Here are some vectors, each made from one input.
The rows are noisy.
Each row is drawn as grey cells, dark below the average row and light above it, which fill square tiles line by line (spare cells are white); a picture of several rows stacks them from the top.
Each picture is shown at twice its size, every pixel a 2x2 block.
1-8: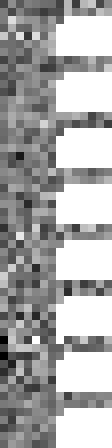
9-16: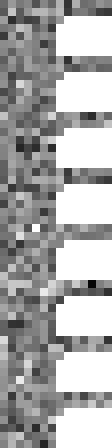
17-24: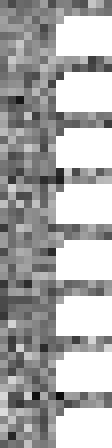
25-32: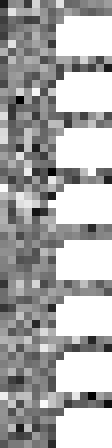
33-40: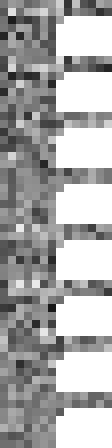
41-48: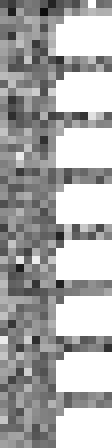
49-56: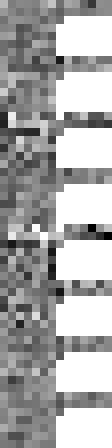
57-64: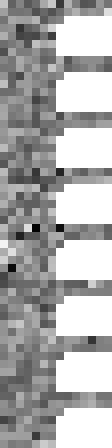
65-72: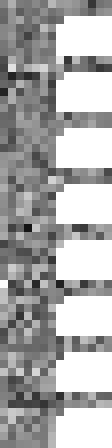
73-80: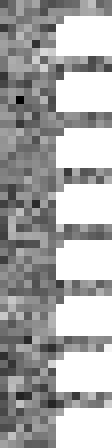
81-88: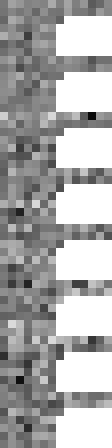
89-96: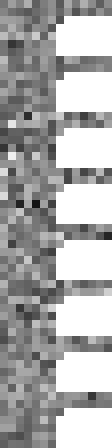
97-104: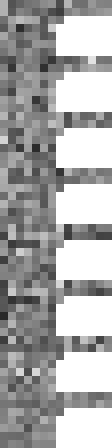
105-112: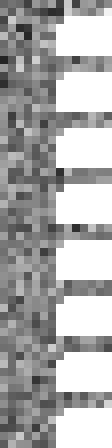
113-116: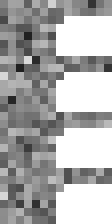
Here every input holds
either a point on an 11-point circle, or a point on an 8-point line.
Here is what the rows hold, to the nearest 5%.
About 50% of them hold a point on an 11-point circle. The rest hold a point on an 8-point line.
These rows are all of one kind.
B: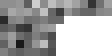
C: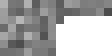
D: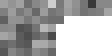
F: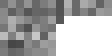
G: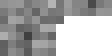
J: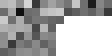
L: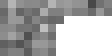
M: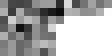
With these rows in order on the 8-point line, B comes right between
C and M.
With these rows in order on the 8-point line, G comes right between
D and L.
